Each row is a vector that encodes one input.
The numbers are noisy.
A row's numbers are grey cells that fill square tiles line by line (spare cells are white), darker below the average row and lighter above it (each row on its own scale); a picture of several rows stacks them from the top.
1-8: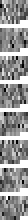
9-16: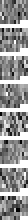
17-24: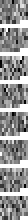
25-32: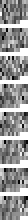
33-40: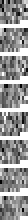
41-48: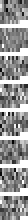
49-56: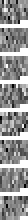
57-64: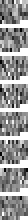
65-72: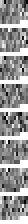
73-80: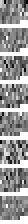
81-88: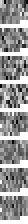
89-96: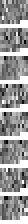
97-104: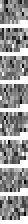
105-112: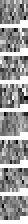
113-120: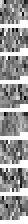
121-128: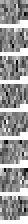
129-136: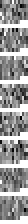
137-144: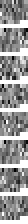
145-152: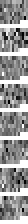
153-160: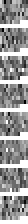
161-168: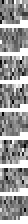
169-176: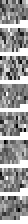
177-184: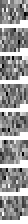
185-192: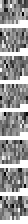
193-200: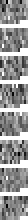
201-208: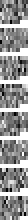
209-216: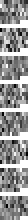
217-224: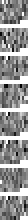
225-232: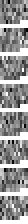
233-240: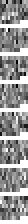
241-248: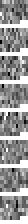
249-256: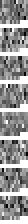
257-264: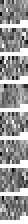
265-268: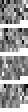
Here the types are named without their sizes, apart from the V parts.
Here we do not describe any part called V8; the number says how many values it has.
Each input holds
a list of items, each a true/false value and a value of V8.
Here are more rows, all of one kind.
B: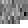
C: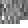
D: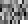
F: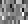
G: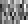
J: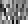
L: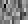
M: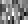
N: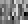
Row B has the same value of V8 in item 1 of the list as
C, J and M.
